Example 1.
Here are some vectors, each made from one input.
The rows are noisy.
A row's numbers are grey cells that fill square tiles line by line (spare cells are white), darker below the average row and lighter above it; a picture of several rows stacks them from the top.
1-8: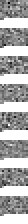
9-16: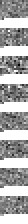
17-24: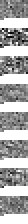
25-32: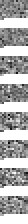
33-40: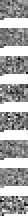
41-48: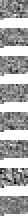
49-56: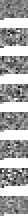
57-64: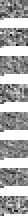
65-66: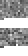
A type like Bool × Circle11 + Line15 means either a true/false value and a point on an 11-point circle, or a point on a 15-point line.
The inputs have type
Bool × Circle8 + Unit.
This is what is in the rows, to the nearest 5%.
About 85% of them hold a point on an 8-point circle and a true/false value. The rest hold a fixed value.
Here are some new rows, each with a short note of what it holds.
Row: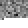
a point on an 8-point circle and a true/false value
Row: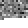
a fixed value
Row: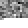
a fixed value
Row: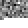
a point on an 8-point circle and a true/false value
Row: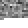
a point on an 8-point circle and a true/false value
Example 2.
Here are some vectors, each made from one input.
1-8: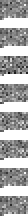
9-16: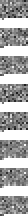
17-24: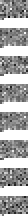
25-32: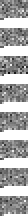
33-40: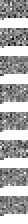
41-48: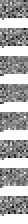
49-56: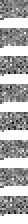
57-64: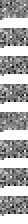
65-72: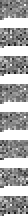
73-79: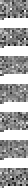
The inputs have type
Line5 + Line9.
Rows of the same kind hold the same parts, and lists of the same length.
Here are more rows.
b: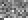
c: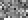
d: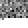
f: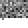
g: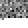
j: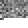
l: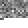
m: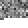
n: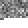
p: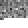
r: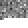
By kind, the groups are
b, c, j, l, m, n, p, r
d, f, g

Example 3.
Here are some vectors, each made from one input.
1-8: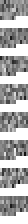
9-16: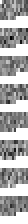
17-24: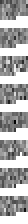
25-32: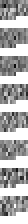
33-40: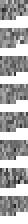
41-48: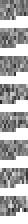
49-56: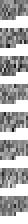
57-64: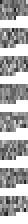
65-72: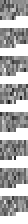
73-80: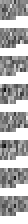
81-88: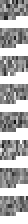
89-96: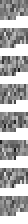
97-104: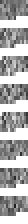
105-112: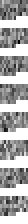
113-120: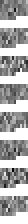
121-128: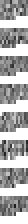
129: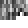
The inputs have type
Line17 + Tree9.
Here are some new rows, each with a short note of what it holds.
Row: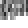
a node of a 9-node tree
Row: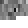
a point on a 17-point line
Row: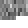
a point on a 17-point line
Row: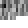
a node of a 9-node tree
